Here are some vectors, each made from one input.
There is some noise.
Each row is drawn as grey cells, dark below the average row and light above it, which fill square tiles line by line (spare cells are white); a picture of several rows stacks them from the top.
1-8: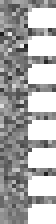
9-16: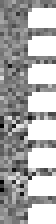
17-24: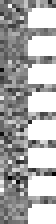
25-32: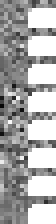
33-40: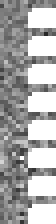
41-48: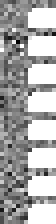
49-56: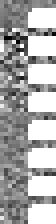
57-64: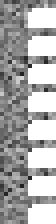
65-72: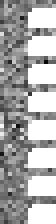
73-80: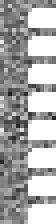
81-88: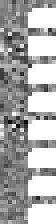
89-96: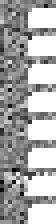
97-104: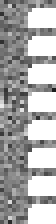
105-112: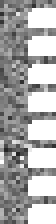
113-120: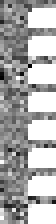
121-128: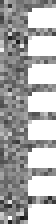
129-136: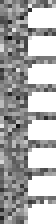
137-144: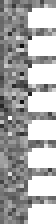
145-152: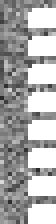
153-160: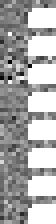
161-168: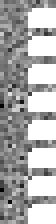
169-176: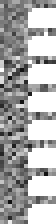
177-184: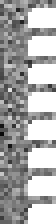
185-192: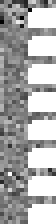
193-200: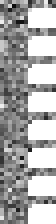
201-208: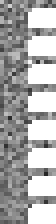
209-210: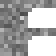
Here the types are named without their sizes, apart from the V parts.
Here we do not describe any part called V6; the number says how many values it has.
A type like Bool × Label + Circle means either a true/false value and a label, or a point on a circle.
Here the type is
(Circle + Label) × (Circle + V6).
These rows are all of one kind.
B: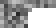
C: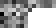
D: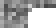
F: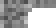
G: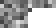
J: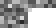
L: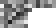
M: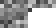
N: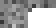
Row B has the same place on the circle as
L and M.
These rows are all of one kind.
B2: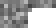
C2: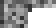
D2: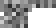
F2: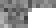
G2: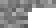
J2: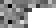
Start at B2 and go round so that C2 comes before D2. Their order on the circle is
B2, F2, G2, C2, J2, D2.
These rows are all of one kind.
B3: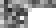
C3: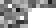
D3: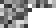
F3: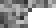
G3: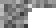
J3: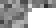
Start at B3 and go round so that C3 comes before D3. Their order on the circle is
B3, C3, G3, D3, F3, J3.
